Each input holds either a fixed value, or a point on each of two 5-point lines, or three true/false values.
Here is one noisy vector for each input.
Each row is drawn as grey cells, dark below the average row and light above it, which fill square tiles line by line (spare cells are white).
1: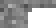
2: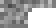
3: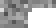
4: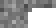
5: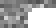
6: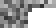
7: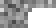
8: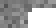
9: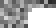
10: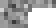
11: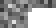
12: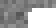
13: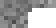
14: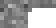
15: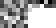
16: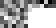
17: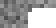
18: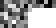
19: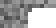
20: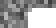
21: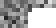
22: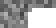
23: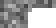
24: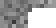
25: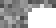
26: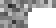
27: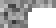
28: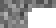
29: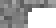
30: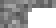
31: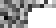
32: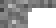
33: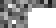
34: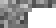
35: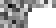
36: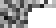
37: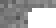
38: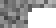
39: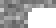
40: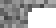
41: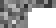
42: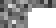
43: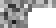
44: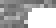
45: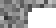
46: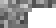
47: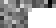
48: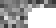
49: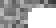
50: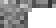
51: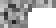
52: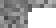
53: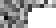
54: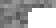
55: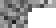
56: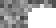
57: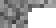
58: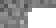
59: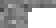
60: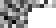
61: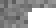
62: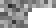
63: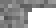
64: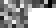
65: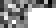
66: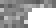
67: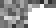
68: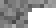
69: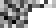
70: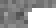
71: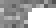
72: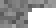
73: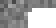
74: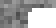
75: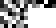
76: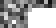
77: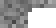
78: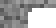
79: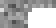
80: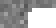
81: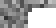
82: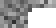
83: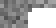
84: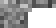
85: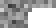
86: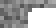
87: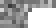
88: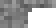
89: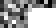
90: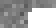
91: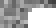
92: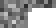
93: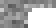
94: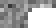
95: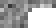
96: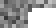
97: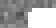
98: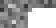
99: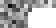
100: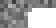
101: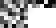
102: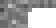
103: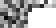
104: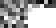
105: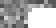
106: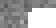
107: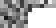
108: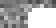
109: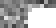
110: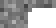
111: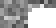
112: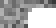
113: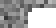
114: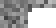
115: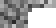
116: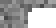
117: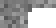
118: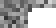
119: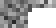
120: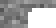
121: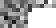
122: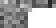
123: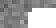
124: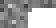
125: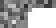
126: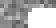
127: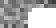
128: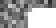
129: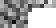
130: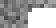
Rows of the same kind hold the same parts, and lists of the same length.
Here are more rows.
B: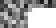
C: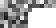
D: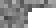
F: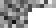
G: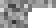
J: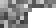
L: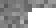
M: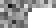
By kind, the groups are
B, D, F, L
C, J
G, M

